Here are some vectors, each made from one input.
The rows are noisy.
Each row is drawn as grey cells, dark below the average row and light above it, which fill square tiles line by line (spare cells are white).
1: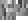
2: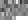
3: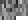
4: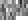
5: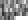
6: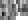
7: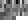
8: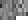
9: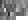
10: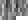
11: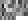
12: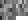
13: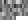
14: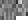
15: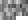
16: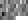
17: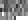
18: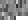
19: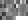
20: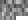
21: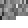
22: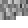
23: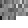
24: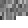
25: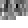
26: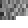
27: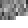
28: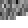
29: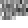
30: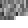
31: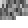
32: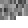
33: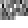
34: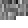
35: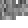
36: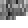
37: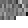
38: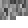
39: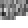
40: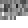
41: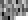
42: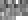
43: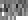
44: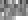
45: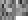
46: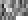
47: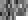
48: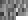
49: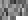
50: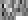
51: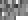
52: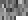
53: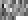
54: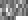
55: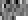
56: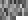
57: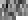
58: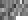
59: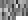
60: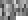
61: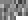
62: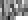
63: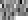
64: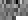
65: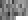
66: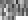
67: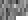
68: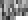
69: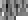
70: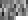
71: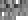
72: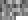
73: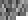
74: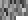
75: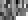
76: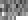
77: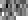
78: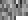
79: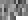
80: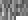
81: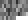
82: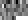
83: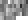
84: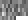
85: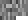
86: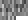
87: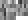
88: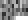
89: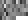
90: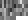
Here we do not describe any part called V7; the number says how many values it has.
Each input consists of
a point on a 9-point line, together with either a point on a 4-point line, or a value of V7.
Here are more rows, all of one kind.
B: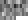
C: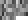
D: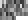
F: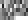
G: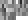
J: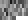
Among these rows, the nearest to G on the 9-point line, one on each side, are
C and F.
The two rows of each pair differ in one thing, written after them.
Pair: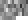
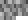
the place on the 9-point line
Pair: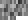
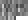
the place on the 4-point line
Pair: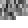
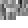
the place on the 9-point line
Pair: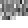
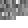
the place on the 9-point line
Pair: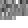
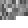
the place on the 4-point line
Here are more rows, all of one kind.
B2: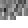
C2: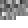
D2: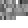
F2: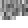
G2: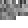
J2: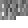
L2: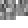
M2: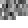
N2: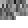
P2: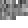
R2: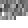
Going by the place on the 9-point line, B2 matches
J2 and R2.
